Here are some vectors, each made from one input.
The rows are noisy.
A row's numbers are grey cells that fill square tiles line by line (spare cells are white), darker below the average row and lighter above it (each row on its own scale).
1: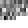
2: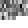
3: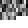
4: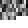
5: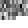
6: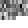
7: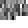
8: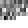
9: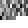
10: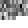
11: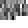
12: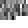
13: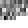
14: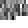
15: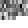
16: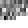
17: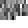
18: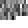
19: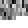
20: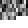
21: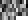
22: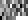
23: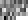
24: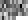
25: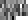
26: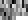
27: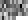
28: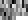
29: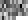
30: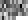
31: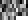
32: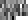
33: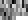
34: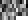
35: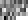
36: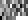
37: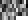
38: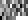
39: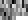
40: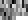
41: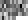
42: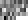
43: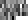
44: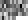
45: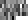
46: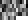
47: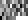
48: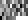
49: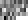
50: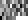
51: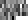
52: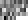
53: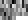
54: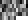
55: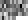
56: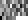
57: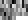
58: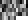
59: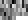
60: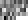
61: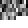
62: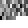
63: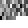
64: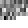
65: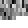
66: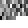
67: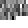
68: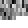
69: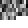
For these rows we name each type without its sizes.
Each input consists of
a label.
